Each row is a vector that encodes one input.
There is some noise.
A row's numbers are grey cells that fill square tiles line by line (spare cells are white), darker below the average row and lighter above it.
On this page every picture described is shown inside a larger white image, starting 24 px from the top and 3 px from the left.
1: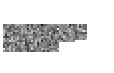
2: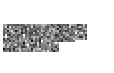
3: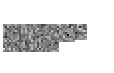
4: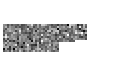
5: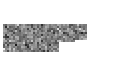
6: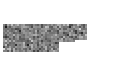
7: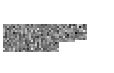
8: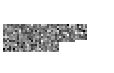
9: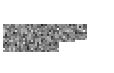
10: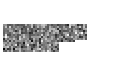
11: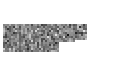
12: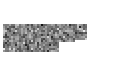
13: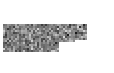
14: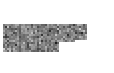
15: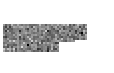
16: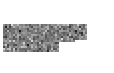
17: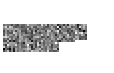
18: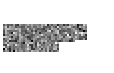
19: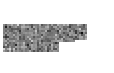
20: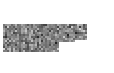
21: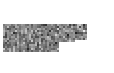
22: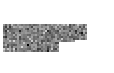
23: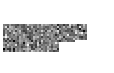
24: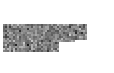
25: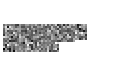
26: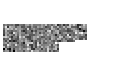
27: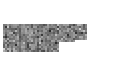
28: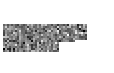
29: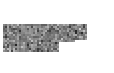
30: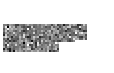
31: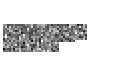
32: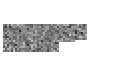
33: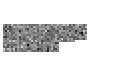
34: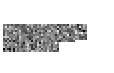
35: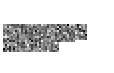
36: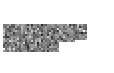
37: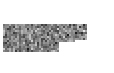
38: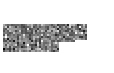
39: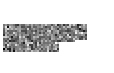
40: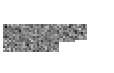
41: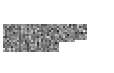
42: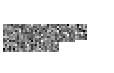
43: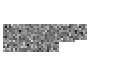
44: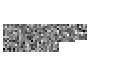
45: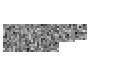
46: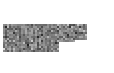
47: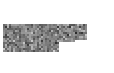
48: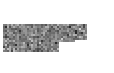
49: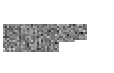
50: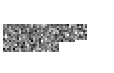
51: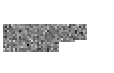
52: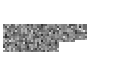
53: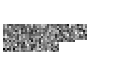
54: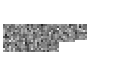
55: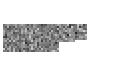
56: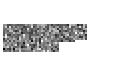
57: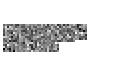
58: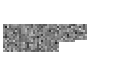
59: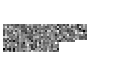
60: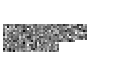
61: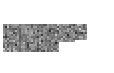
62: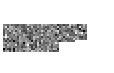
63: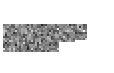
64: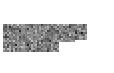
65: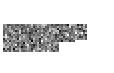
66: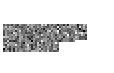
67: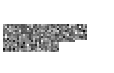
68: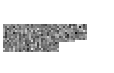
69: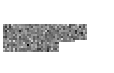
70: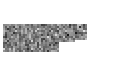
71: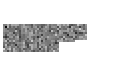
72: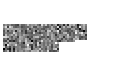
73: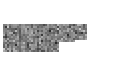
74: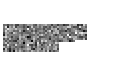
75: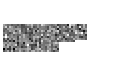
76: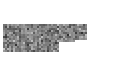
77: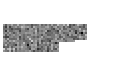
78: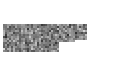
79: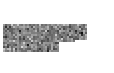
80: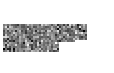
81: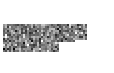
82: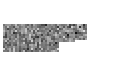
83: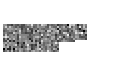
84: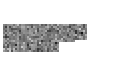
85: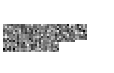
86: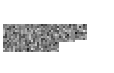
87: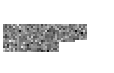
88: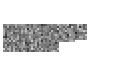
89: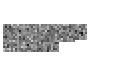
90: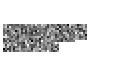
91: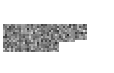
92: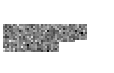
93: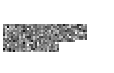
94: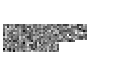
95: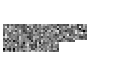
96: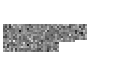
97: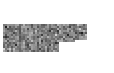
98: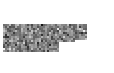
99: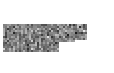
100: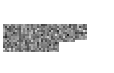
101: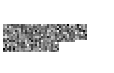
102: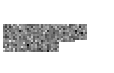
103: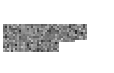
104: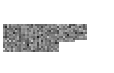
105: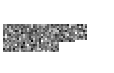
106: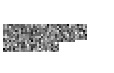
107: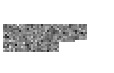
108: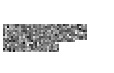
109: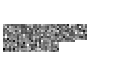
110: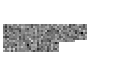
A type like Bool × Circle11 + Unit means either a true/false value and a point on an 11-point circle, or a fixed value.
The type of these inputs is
Bool × Label4 × Line5 × Line5 + Line4 × Line4 × Line4.
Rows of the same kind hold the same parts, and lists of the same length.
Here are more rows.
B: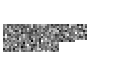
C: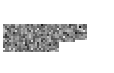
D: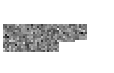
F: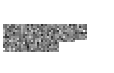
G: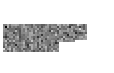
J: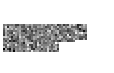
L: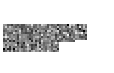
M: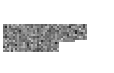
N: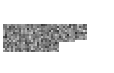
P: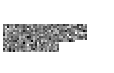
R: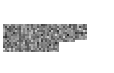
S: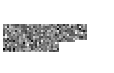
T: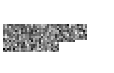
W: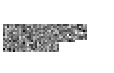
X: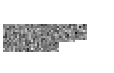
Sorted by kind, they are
B, J, L, P, S, T, W
C, D, F, G, M, N, R, X

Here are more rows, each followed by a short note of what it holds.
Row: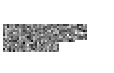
a point on each of three 4-point lines
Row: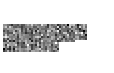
a point on each of three 4-point lines
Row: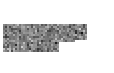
one of 4 labels, a point on each of two 5-point lines and a true/false value
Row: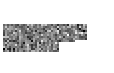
a point on each of three 4-point lines
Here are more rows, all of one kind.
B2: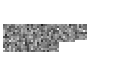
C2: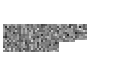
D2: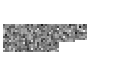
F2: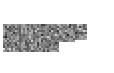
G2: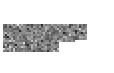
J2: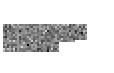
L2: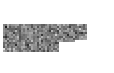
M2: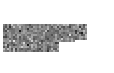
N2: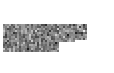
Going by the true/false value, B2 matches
D2 and G2.
